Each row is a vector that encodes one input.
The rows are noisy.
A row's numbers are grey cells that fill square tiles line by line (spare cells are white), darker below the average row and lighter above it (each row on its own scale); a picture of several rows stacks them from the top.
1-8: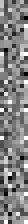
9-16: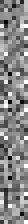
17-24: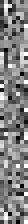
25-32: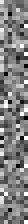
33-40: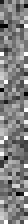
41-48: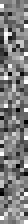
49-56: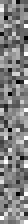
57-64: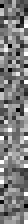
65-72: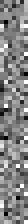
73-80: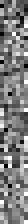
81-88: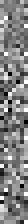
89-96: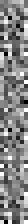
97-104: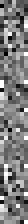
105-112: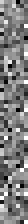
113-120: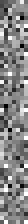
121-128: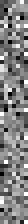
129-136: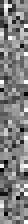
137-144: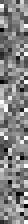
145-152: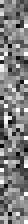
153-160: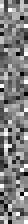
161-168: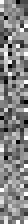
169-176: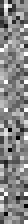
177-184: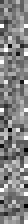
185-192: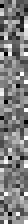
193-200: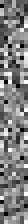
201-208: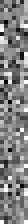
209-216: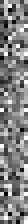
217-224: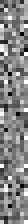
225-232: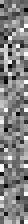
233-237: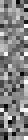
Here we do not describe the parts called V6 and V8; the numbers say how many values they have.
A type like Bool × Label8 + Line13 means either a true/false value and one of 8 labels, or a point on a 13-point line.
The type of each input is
(Bool × Line4 + V8) × V6 + Line7.
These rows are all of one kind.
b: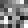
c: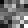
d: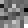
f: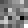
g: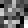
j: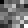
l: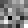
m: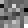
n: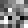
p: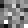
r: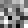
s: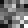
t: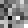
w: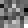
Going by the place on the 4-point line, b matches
d, j, m and n.
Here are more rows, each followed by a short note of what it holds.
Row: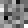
a value of V6 and a value of V8
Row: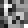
a point on a 7-point line
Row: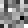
a value of V6 and a value of V8
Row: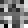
a point on a 7-point line
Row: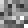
a value of V6 and a value of V8
